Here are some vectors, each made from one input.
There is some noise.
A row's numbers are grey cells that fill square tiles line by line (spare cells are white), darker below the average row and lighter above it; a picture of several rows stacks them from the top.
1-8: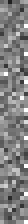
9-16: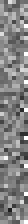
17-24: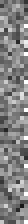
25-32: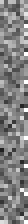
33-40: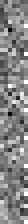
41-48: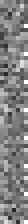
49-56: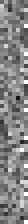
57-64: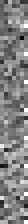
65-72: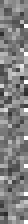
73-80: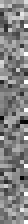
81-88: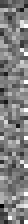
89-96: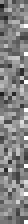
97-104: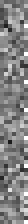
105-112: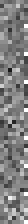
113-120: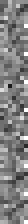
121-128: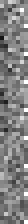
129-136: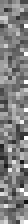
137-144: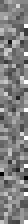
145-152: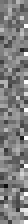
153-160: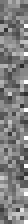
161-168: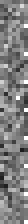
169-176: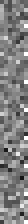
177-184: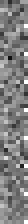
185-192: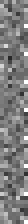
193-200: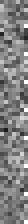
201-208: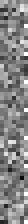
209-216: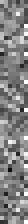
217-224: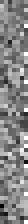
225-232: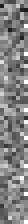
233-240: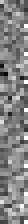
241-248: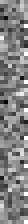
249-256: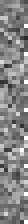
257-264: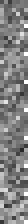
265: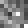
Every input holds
either a point on a 10-point circle, or a point on a 13-point line, or a node of a 12-node tree.
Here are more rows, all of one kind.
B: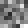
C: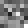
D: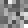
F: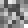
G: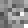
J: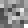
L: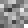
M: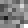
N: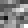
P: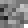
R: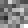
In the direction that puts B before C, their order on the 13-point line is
F, D, L, G, J, R, N, P, M, B, C.
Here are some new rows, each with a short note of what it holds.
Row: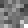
a node of a 12-node tree
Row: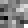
a point on a 13-point line
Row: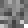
a node of a 12-node tree
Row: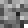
a node of a 12-node tree
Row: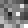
a point on a 13-point line
